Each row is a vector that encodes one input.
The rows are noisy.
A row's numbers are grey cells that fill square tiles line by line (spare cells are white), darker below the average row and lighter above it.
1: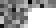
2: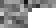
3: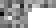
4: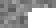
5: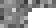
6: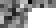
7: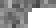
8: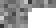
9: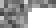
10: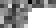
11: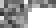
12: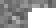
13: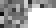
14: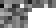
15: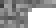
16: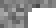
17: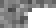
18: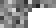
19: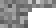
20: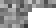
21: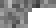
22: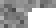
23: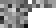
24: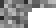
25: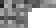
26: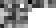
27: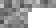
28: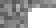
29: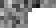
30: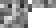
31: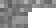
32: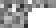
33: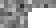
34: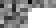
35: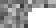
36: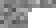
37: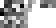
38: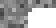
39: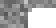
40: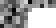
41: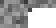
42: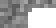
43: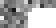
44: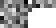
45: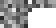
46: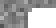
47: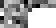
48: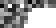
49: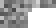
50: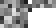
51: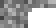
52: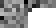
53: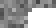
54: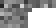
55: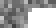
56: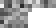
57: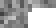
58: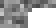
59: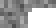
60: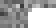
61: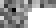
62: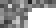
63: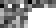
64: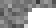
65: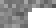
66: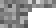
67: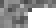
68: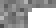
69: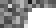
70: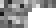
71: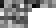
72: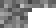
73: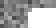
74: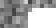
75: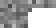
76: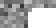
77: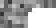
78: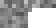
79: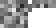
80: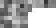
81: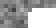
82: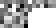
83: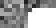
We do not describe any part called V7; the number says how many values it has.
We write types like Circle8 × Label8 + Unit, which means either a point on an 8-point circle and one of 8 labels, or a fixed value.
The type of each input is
Bool × V7 + Line8.
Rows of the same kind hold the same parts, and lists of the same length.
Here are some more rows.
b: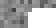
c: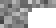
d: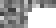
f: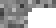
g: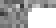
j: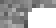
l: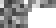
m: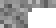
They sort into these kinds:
b, c, d, l, m
f, g, j

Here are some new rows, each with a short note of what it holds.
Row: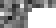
a true/false value and a value of V7
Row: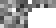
a point on an 8-point line
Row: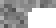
a true/false value and a value of V7
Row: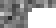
a true/false value and a value of V7
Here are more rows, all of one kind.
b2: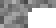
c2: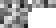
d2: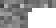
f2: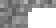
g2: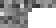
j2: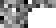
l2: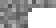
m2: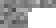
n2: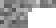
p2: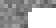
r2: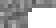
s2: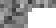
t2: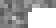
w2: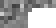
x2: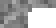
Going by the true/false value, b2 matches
c2, m2, n2 and x2.
